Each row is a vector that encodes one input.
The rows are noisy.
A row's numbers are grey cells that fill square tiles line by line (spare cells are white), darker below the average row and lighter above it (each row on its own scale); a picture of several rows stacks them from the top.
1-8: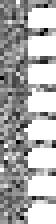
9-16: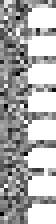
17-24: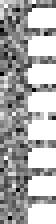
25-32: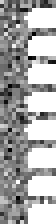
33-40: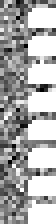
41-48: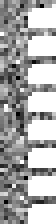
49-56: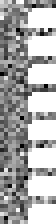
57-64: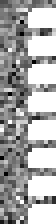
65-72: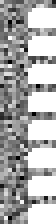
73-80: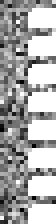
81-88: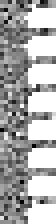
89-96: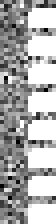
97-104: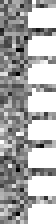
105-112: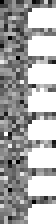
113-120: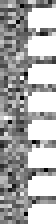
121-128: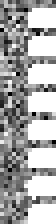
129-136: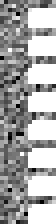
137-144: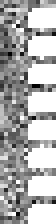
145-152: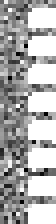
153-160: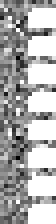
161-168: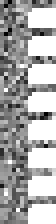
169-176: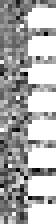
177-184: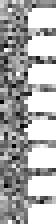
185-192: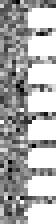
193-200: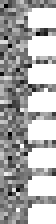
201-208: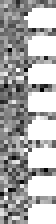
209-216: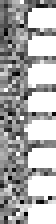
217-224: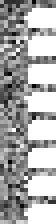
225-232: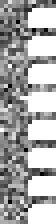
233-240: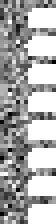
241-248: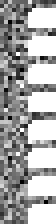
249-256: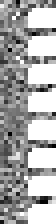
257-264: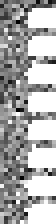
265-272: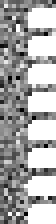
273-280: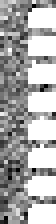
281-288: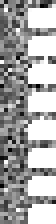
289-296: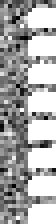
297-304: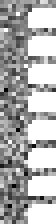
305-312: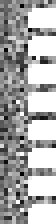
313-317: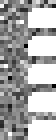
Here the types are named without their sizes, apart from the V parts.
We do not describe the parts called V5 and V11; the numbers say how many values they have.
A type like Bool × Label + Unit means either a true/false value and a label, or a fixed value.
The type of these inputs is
Bool × V11 + (Circle + Tree) × V5.
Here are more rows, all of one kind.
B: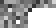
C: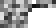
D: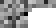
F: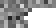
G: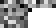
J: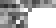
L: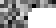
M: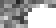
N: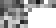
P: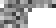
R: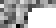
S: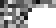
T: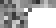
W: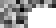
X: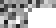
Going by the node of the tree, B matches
D, G, J and M.
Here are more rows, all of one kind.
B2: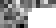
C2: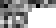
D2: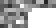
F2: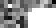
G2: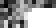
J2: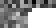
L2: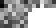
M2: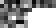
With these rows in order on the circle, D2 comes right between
J2 and L2.
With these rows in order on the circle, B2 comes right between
C2 and F2.
